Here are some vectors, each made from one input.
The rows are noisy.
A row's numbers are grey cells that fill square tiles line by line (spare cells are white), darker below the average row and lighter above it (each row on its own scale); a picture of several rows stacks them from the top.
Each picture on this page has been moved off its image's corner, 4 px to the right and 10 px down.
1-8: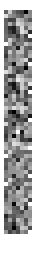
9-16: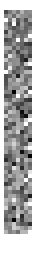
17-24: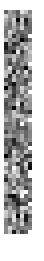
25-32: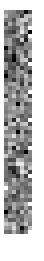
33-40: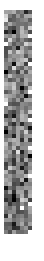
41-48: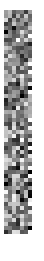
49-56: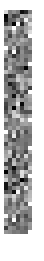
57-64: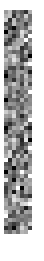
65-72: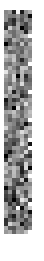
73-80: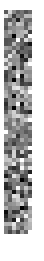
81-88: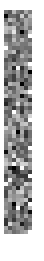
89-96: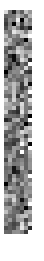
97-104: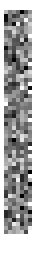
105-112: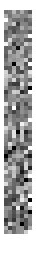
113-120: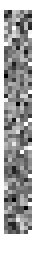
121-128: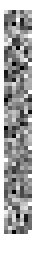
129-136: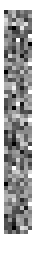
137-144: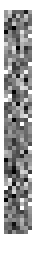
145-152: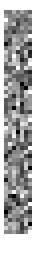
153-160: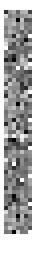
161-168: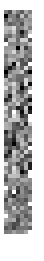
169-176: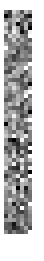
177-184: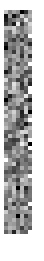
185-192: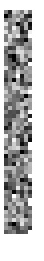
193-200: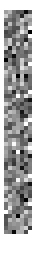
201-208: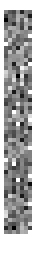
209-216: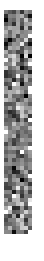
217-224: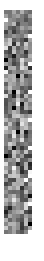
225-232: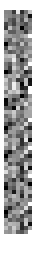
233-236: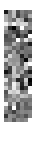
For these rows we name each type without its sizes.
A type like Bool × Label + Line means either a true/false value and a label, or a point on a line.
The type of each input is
Bool × (Label + Line).
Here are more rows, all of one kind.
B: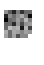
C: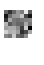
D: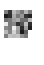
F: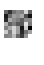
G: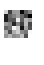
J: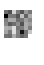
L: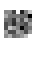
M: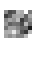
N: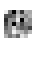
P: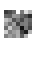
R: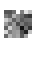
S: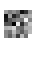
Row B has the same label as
C and F.
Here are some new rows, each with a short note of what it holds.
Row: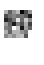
a label and a true/false value
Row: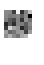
a label and a true/false value
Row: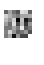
a point on a line and a true/false value
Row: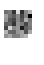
a label and a true/false value
